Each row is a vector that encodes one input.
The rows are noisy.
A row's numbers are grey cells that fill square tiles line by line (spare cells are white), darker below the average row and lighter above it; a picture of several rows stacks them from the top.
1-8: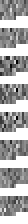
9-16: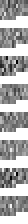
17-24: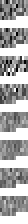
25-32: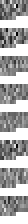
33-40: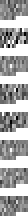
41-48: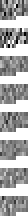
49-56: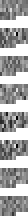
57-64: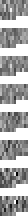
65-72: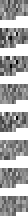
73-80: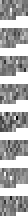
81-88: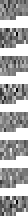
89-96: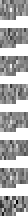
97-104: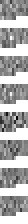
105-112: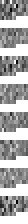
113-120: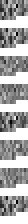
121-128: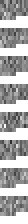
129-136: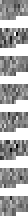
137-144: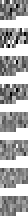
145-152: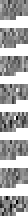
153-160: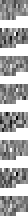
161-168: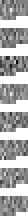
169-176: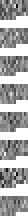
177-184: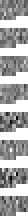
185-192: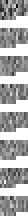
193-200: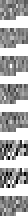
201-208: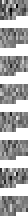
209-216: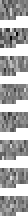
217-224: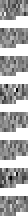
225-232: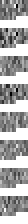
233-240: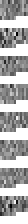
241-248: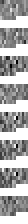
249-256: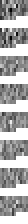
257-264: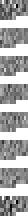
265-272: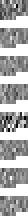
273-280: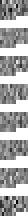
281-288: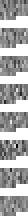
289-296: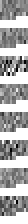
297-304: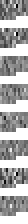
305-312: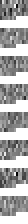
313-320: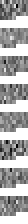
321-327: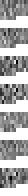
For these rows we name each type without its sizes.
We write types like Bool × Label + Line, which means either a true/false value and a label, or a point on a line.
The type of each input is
List((Circle + Unit) × Line).
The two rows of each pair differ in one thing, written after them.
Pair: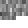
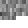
the place on the circle in item 2 of the list
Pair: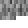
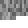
the place on the line in item 2 of the list
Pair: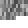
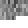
the place on the circle in item 1 of the list
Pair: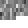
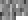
the place on the line in item 2 of the list
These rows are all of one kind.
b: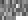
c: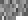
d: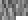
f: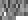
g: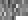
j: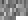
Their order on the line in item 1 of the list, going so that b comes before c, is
b, c, j, d, f, g.
